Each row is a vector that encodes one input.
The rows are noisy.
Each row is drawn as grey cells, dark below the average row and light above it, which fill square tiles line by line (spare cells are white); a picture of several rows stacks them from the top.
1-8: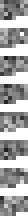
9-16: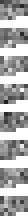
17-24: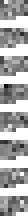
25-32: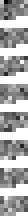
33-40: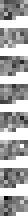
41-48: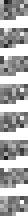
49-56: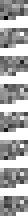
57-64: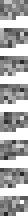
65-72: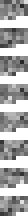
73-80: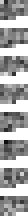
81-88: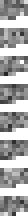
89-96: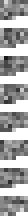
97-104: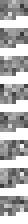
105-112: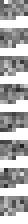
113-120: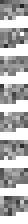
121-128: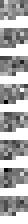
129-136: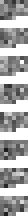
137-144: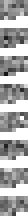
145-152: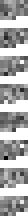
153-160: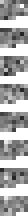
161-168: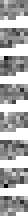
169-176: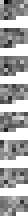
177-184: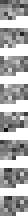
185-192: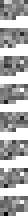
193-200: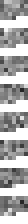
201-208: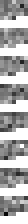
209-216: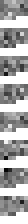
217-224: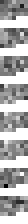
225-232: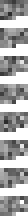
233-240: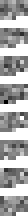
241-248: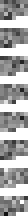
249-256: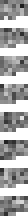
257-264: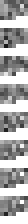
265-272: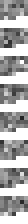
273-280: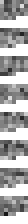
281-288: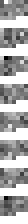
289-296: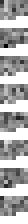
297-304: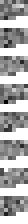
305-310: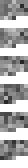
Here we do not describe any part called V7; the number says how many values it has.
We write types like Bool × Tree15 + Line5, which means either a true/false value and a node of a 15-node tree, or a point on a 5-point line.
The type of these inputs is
(Bool × V7 + Line9) × Circle16.
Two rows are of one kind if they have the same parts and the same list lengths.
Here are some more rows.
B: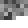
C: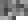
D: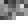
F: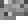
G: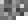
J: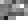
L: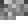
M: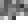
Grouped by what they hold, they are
B, D, G, J
C, F, L, M

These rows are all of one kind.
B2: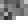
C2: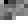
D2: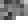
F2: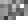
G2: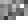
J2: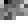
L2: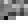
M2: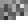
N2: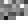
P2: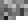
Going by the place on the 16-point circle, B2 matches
D2 and J2.
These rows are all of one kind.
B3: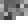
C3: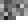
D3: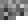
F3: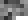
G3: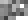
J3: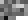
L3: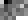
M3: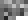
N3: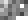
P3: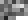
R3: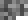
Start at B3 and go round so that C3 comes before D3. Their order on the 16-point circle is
B3, C3, L3, R3, D3, M3, J3, P3, G3, N3, F3.
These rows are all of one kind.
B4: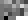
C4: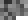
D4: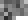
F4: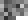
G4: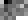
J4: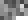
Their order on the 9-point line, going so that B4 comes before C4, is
G4, J4, F4, B4, D4, C4.
